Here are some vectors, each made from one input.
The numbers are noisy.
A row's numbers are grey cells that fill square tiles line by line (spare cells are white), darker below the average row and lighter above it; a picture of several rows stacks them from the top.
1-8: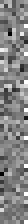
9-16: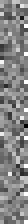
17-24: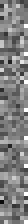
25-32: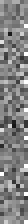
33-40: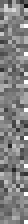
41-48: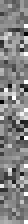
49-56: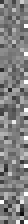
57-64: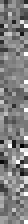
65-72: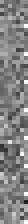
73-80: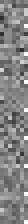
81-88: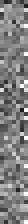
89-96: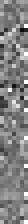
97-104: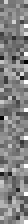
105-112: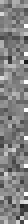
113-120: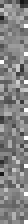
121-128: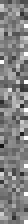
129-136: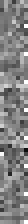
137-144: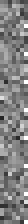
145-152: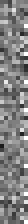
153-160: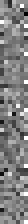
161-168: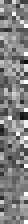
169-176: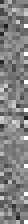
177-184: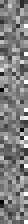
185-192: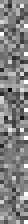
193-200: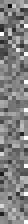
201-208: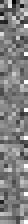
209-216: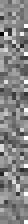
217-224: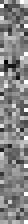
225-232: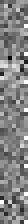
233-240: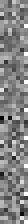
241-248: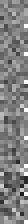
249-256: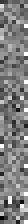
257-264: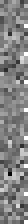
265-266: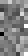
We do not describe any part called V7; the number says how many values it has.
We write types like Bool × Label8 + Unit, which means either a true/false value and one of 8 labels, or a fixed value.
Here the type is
Line14 × V7 + Tree13.
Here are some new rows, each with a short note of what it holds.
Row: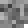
a point on a 14-point line and a value of V7
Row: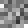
a node of a 13-node tree
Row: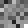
a node of a 13-node tree
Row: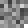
a point on a 14-point line and a value of V7
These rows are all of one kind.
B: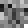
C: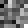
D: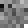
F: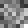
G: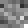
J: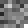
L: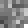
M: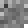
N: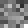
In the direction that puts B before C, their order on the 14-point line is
G, F, L, M, N, B, D, J, C.
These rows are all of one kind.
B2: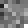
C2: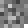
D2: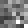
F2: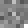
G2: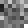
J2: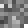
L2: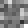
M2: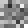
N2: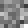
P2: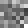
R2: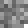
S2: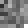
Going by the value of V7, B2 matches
D2 and F2.
